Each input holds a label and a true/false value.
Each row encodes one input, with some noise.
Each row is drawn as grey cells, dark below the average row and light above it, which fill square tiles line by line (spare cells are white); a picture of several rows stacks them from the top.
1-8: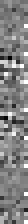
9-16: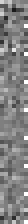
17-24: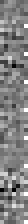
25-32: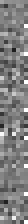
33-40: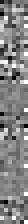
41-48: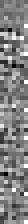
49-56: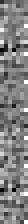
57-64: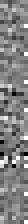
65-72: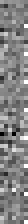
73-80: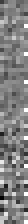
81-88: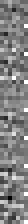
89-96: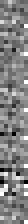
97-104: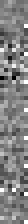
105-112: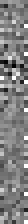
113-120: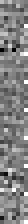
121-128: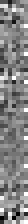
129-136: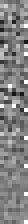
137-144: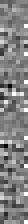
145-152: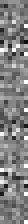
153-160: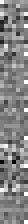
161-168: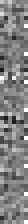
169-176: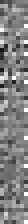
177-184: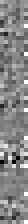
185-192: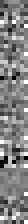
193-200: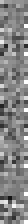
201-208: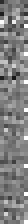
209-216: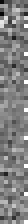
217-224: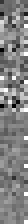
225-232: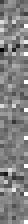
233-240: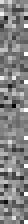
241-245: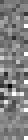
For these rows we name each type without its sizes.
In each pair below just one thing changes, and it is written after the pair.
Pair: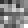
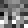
the true/false value
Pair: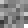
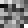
the label
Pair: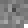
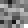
the true/false value
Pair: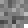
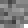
the label
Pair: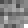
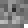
the label
